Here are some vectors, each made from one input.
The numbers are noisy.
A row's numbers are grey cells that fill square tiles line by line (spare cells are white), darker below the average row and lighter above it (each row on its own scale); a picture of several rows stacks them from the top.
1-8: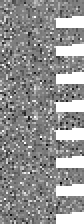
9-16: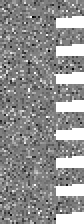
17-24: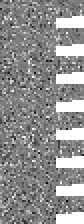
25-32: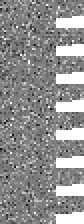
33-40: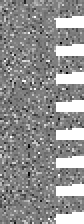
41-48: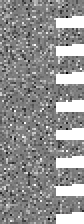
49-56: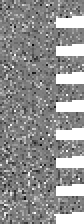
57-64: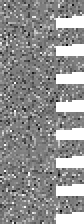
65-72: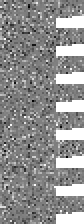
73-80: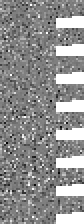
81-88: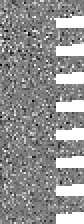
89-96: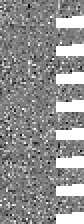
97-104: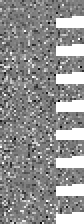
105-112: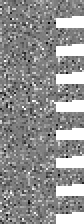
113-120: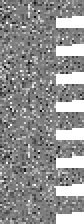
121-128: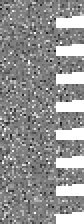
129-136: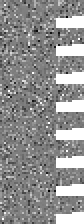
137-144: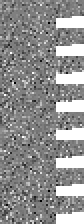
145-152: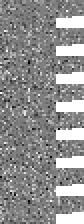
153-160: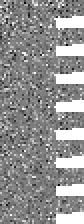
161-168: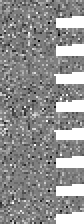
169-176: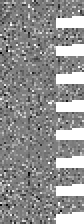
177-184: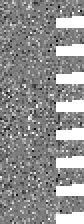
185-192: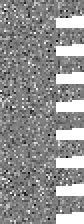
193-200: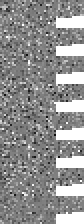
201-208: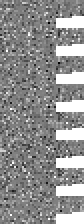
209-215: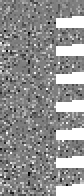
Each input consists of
three true/false values, together with either a point on a 6-point line, or a point on a 7-point line.
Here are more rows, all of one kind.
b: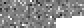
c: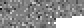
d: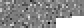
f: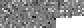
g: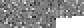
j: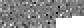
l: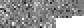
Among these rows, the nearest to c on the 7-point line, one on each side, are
d and f.
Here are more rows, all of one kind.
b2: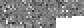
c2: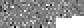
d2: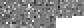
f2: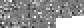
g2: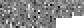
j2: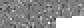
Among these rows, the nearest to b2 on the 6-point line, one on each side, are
d2 and f2.
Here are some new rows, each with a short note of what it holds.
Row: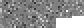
a point on a 6-point line and three true/false values
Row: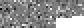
a point on a 7-point line and three true/false values
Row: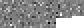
a point on a 7-point line and three true/false values
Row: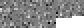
a point on a 7-point line and three true/false values
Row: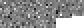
a point on a 6-point line and three true/false values
